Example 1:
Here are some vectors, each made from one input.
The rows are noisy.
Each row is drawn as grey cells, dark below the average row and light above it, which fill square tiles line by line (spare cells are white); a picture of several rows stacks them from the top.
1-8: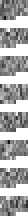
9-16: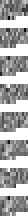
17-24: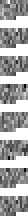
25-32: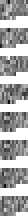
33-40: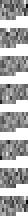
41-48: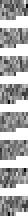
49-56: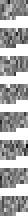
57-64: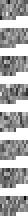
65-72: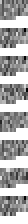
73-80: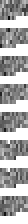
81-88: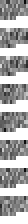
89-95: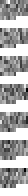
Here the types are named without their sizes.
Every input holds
either a point on a circle, or a point on a line.
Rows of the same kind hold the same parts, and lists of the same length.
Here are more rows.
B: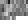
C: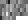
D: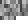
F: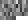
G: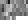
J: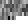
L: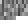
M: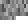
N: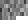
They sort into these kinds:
B, C, G, L, M, N
D, F, J

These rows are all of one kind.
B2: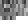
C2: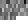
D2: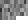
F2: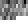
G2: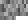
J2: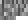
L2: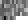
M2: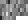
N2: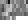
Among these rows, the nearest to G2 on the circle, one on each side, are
J2 and N2.
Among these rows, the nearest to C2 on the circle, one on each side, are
D2 and F2.
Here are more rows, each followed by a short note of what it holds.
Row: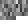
a point on a line
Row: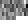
a point on a line
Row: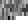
a point on a line
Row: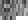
a point on a circle
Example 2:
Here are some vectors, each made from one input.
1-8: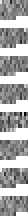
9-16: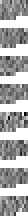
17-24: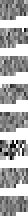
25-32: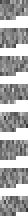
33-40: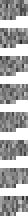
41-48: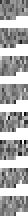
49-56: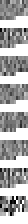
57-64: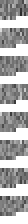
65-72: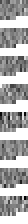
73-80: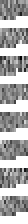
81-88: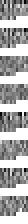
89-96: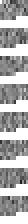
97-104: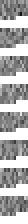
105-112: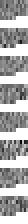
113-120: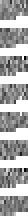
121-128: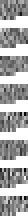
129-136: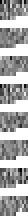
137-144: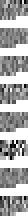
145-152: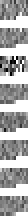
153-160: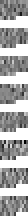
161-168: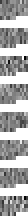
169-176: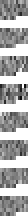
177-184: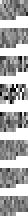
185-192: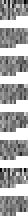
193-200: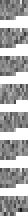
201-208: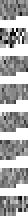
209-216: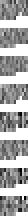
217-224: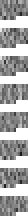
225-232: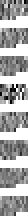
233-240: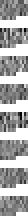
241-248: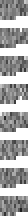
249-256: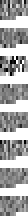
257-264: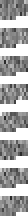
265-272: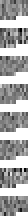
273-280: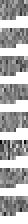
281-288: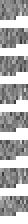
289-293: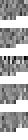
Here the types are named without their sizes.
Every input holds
either a point on a circle and a true/false value, or a fixed value.
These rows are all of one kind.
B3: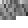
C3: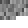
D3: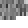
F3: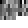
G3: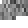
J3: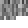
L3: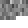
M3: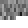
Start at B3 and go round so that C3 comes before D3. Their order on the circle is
B3, G3, J3, L3, C3, D3, F3, M3.
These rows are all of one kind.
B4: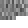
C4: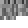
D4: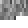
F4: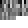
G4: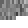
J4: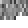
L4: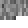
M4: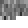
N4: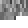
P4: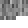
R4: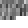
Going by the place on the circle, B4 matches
F4 and G4.
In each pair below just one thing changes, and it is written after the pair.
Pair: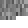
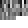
the true/false value
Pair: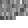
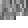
the place on the circle
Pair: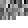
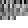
the place on the circle
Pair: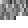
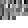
the true/false value
